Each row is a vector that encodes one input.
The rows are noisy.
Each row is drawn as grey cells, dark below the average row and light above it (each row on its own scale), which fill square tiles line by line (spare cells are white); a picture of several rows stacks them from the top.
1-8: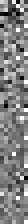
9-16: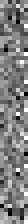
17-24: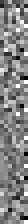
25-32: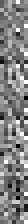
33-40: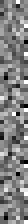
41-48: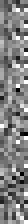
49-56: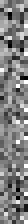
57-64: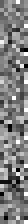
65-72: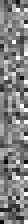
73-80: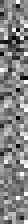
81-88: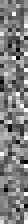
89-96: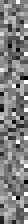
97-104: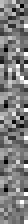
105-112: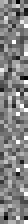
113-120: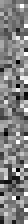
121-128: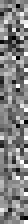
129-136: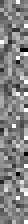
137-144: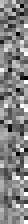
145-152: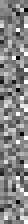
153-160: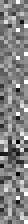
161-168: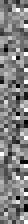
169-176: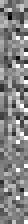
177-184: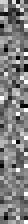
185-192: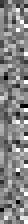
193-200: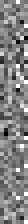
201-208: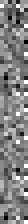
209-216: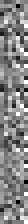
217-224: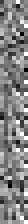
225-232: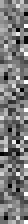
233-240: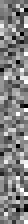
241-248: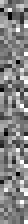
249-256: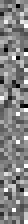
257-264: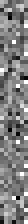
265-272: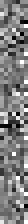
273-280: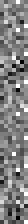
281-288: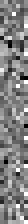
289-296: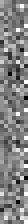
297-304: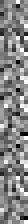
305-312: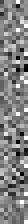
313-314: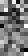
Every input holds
either one of 10 labels, or three true/false values.
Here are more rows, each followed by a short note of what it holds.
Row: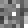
one of 10 labels
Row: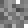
three true/false values
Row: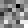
three true/false values
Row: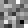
three true/false values
